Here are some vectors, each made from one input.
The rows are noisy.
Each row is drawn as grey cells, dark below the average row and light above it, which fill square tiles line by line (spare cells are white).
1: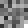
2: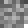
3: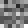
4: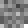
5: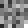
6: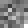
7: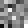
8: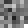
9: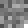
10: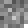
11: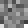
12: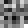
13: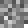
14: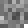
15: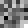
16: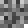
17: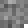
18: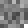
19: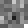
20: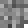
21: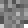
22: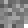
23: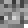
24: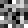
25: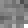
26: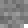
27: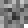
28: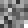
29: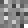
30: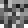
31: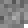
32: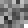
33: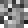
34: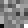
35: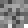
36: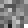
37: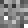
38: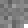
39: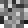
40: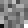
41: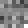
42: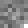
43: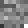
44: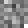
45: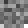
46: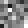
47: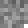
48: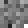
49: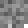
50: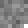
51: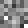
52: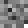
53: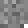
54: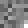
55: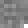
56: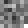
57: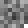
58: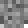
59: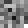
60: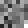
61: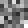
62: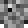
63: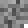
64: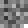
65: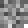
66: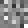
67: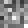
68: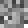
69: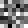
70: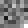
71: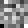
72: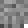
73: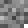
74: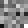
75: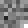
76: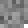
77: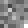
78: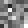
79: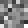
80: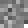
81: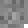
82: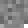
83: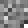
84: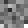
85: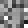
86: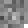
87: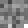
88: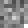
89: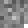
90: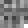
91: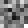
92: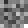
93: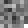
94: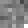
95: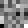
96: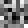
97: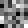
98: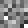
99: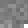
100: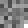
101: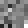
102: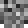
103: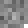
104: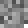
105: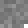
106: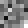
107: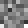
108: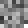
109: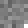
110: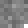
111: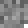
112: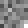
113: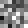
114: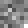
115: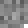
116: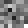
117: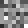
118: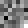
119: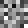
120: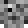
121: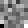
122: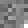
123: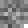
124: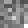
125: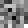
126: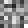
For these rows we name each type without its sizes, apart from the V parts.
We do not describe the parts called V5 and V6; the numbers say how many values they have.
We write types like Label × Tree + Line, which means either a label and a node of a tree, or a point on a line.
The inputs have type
List(Line) + V5 × V6.
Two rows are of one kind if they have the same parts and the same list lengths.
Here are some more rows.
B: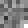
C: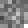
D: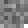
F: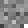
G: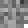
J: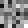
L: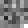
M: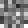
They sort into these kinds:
B, J
C, D, L, M
F
G

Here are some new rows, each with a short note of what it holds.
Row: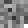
a list of one item
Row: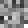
a list of one item
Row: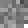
the empty list
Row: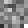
a value of V5 and a value of V6
